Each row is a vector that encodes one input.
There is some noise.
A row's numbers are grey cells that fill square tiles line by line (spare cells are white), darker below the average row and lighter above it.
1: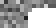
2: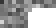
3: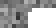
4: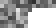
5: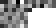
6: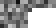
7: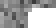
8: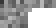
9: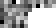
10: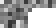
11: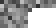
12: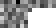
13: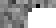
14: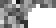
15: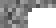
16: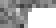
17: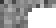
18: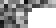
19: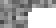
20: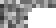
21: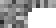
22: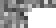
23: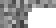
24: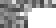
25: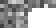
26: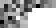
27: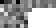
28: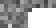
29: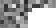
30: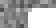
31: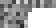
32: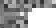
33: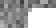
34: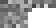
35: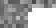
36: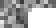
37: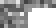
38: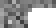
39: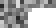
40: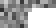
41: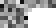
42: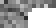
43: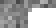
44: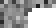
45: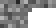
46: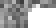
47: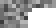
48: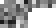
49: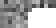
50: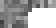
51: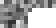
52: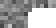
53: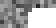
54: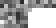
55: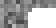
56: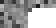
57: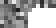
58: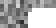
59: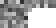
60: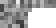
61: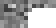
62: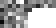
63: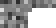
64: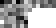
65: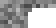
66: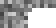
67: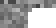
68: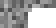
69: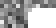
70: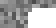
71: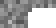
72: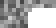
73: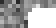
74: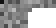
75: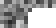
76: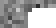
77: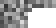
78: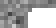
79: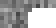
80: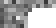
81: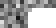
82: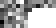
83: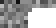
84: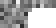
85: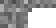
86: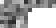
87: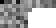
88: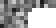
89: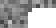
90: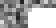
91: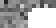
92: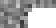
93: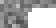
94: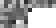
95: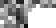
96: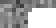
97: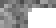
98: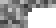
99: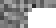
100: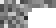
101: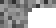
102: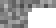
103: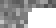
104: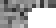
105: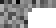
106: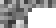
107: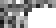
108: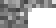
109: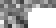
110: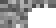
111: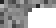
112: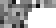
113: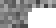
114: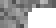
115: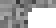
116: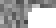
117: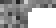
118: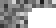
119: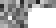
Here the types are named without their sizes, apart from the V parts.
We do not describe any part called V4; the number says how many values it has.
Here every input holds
either four true/false values and a value of V4, or a list of points on a line.
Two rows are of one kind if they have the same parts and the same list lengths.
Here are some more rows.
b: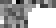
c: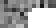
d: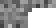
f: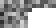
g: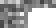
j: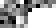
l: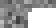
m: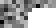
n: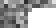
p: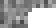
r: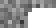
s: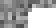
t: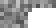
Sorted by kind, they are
b, d, l, p, r, s, t
c, f, m
g, n
j

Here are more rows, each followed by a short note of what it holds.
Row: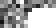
a list of two items
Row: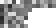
a list of two items
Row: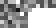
a list of one item
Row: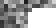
a list of one item
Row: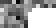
four true/false values and a value of V4
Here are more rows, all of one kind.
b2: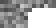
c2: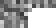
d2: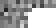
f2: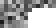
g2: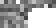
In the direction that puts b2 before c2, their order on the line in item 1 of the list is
b2, g2, f2, d2, c2.
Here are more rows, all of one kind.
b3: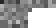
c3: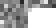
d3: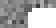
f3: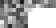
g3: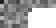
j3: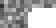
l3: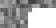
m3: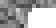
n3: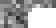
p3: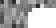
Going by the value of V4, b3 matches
f3, g3, j3 and p3.
